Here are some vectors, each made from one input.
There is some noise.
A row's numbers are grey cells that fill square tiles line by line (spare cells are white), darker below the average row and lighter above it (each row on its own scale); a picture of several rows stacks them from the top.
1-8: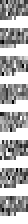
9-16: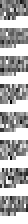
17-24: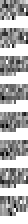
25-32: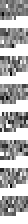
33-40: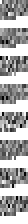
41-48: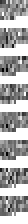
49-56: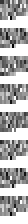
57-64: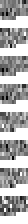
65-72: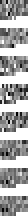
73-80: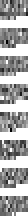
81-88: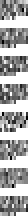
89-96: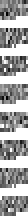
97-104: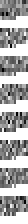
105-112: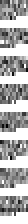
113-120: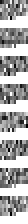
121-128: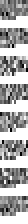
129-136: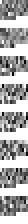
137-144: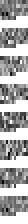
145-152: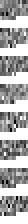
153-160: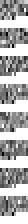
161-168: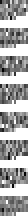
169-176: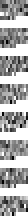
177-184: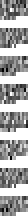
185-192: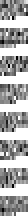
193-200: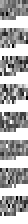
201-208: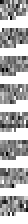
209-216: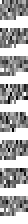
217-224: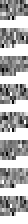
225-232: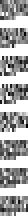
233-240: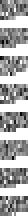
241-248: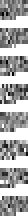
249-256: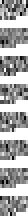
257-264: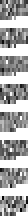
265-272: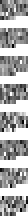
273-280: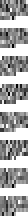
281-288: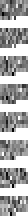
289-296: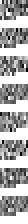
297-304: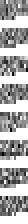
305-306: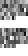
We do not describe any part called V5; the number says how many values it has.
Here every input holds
a value of V5, together with a list of up to two points on a 7-point line.
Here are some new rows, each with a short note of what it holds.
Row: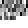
a value of V5, together with the empty list
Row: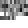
a value of V5, together with a list of one item
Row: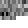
a value of V5, together with a list of two items
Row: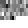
a value of V5, together with a list of one item
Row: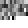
a value of V5, together with a list of one item
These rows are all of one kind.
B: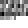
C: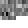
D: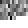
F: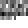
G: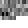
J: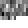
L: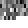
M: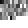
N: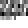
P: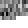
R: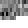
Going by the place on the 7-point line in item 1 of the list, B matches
M and R.
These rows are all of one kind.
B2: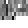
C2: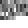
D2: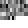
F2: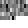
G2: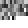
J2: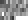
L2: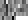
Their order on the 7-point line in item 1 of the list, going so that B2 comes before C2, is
D2, G2, F2, L2, B2, J2, C2.
